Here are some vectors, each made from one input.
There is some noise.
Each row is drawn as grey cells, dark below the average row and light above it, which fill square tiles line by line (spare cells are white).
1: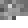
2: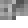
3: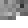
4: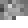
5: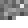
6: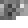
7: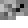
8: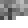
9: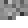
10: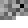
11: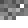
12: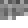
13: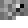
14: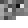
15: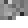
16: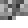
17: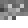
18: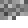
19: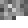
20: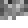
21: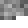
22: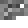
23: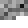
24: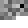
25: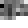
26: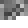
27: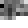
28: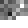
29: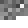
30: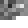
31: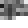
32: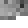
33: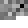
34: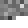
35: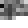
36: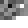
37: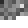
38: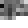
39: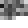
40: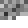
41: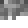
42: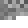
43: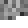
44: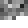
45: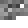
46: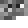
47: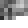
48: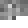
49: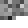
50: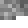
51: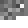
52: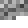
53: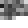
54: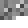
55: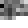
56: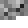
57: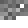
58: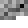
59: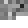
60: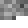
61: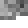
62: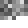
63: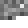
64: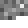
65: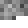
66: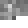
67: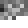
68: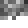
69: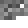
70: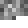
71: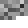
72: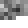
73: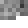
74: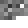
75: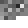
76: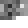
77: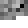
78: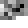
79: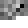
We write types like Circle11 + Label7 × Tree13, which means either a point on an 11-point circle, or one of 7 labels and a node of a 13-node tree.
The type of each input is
List2(Circle8).
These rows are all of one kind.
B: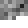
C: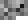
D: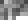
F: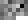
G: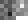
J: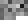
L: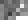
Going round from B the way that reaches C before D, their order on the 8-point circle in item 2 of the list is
B, C, G, L, J, F, D.
